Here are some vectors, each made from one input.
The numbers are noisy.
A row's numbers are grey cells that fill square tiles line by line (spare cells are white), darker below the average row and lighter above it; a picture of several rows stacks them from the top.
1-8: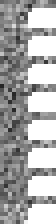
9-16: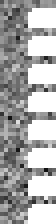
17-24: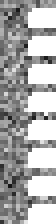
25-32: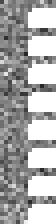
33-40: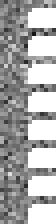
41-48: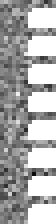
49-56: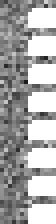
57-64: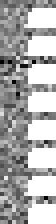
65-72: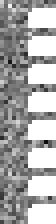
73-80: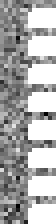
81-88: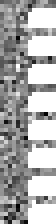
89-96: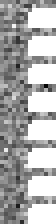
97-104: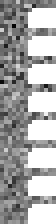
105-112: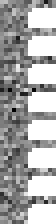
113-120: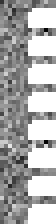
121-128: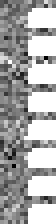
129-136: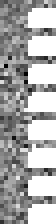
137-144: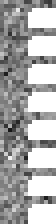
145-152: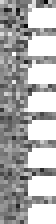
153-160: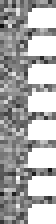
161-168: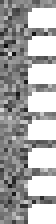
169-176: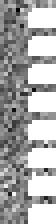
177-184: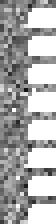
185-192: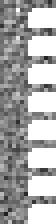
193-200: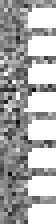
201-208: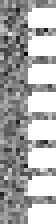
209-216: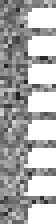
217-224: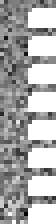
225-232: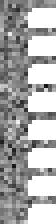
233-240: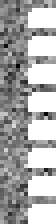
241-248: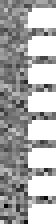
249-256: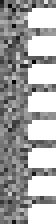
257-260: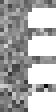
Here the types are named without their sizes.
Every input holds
four true/false values.
